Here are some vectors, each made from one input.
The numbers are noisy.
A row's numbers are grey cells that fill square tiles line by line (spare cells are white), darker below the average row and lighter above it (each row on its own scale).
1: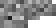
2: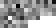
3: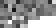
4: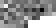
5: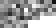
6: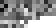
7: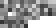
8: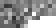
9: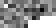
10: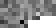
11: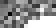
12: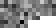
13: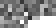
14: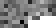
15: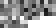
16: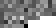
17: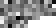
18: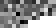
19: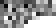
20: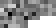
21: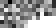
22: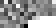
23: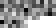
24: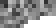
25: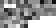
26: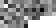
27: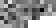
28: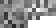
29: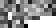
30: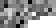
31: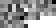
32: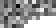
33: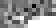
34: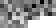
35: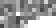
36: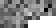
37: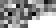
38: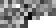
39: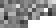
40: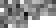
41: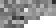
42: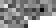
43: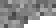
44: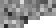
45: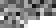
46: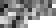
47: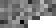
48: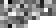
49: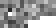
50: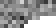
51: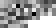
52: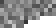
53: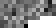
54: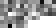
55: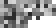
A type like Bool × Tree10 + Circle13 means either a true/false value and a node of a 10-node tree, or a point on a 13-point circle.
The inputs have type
Bool × Label6 + Unit.
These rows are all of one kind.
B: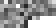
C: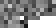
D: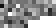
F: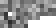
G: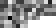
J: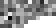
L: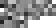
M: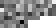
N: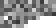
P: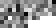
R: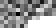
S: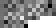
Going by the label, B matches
D, F, L and M.
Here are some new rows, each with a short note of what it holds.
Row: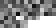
one of 6 labels and a true/false value
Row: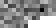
a fixed value
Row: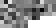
a fixed value
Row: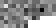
a fixed value
